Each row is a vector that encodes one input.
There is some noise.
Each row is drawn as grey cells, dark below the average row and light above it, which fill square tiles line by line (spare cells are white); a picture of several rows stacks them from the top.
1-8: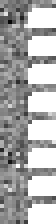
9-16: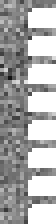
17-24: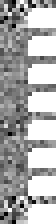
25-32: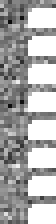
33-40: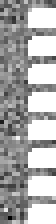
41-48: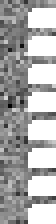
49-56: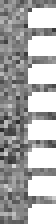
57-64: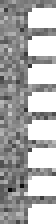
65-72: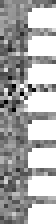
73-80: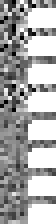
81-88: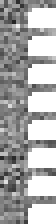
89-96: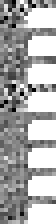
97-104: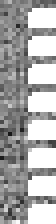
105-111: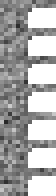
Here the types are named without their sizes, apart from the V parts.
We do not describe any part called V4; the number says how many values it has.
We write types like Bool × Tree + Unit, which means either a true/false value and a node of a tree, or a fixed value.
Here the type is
List(Bool × V4).
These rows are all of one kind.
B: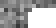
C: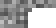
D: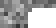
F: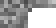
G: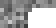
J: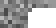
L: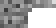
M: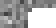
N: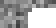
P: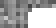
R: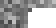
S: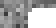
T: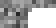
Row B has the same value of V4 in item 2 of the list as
C and F.
